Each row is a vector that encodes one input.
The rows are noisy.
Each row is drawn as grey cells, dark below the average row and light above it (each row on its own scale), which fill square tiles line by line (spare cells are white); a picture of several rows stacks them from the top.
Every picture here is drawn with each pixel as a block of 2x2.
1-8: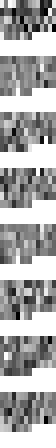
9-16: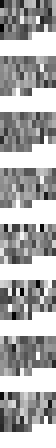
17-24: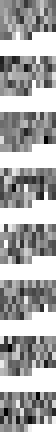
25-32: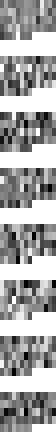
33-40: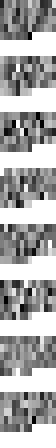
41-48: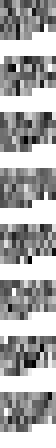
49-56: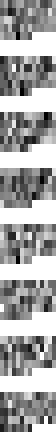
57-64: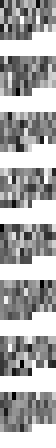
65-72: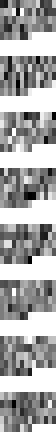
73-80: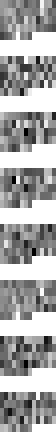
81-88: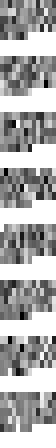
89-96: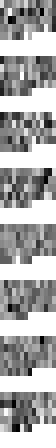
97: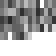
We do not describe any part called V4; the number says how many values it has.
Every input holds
a value of V4, together with either a fixed value, or a node of a 7-node tree and four true/false values.
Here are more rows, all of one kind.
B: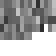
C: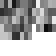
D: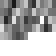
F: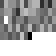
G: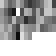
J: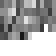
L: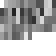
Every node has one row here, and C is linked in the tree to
L.
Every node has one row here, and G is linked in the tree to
B and D.
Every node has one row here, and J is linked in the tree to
D and F.
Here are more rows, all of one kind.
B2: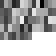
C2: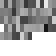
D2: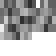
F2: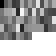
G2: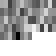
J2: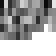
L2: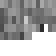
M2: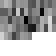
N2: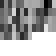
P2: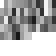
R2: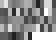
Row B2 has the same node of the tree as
G2, N2 and R2.
